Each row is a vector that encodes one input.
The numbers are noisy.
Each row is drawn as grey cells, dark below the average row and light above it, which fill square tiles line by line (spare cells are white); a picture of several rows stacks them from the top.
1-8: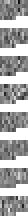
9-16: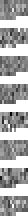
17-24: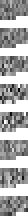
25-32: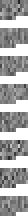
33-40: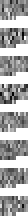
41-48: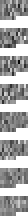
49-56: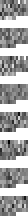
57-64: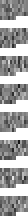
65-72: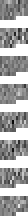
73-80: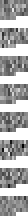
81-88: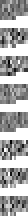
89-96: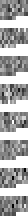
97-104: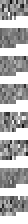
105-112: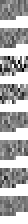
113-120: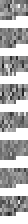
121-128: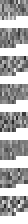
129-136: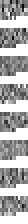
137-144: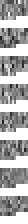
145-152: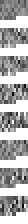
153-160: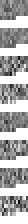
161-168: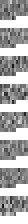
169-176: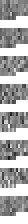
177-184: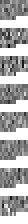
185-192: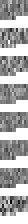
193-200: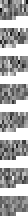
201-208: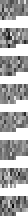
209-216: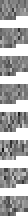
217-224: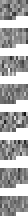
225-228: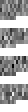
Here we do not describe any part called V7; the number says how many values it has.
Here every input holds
either a true/false value and a value of V7, or a list of up to three points on a 4-point line.
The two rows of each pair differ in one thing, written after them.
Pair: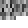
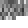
the value of V7
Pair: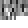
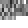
the true/false value
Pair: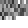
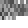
the value of V7
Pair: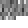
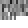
the true/false value
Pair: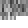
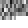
the true/false value
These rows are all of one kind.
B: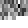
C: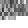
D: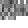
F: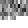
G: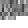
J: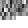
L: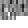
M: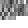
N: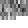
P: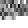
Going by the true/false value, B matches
F, L and N.
